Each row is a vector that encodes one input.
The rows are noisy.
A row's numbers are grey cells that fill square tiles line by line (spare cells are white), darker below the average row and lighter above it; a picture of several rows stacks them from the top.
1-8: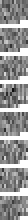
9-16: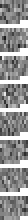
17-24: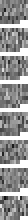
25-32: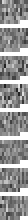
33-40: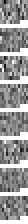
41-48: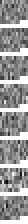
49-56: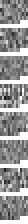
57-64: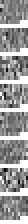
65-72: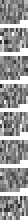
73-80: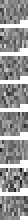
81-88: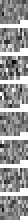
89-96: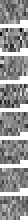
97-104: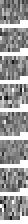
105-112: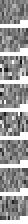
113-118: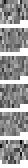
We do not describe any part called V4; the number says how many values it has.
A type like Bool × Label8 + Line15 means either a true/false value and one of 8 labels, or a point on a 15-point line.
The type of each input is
Bool × V4 + List3(Line5).
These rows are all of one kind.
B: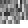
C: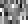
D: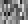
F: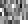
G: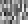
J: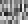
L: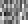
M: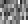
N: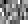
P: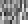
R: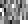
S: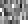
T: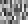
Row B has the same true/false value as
D, M and N.
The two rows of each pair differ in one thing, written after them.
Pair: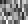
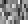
the value of V4
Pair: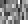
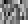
the value of V4
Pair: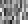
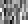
the value of V4
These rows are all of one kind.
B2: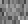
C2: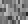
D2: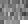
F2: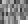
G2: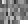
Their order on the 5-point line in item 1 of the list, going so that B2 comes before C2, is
G2, F2, B2, C2, D2.
